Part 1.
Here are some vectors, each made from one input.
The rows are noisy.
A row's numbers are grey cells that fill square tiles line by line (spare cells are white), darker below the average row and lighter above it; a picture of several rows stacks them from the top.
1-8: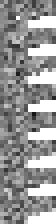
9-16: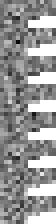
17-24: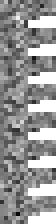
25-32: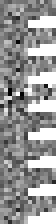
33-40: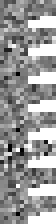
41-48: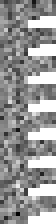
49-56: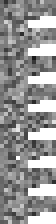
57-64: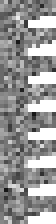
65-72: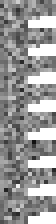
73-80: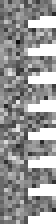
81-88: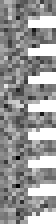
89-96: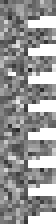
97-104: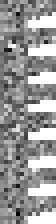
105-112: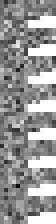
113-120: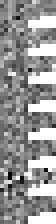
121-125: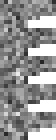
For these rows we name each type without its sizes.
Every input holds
a list of points on a line.
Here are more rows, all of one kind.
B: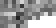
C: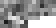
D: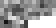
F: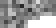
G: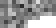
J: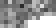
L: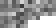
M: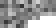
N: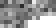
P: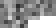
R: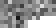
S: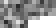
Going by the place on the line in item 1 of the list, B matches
F, G, L and M.
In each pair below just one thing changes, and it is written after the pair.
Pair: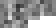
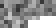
the place on the line in item 1 of the list
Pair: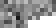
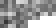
the place on the line in item 1 of the list
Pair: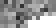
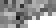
the place on the line in item 2 of the list
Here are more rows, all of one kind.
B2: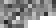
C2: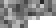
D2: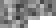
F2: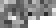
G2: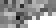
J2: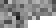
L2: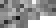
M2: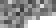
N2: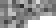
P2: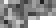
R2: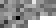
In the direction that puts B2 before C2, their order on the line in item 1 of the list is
B2, M2, J2, G2, N2, L2, R2, D2, C2, P2, F2.
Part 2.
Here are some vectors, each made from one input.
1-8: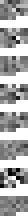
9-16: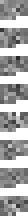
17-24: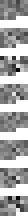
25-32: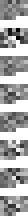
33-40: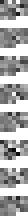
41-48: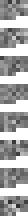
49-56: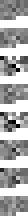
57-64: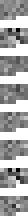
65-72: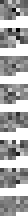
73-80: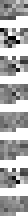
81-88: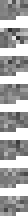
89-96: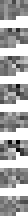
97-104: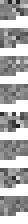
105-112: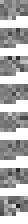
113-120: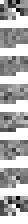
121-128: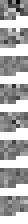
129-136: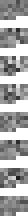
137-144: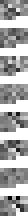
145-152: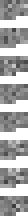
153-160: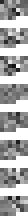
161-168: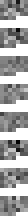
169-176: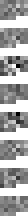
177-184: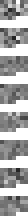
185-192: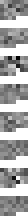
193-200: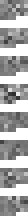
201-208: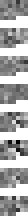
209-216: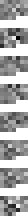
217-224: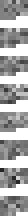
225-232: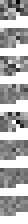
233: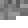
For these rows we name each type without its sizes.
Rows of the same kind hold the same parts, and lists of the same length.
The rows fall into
3 kinds.
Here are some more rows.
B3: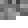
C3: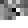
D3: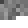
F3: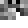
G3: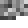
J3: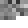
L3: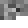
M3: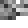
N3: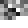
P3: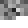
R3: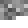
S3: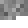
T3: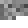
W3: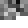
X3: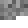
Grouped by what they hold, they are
B3, C3, D3, F3, J3, N3, P3, R3, W3
G3, M3
L3, S3, T3, X3

